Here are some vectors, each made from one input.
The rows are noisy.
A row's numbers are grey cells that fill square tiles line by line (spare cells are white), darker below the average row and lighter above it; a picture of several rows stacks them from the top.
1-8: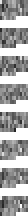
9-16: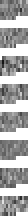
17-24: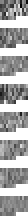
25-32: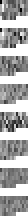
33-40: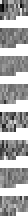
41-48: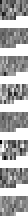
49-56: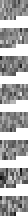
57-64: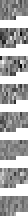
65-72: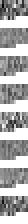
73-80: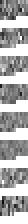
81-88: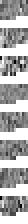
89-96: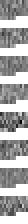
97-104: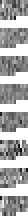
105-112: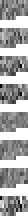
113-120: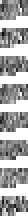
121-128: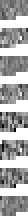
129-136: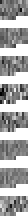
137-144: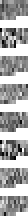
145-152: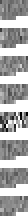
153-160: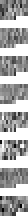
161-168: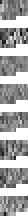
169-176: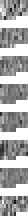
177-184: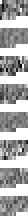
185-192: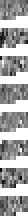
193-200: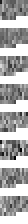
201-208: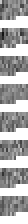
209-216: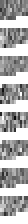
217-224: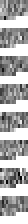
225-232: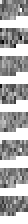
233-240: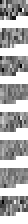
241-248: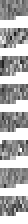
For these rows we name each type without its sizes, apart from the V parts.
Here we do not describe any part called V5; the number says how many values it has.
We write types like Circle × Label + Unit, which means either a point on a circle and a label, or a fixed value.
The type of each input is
Bool × V5 + Circle.
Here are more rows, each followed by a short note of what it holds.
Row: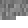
a true/false value and a value of V5
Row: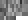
a point on a circle
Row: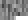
a true/false value and a value of V5
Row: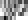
a point on a circle
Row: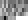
a true/false value and a value of V5
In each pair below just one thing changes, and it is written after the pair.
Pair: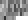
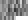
the value of V5
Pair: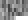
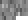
the true/false value
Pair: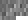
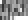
the true/false value
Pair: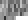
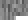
the true/false value
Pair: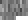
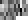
the true/false value
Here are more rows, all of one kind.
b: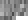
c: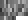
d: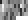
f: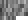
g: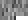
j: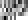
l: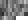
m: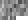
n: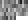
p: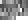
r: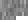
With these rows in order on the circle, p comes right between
j and m.
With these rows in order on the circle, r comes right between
f and l.
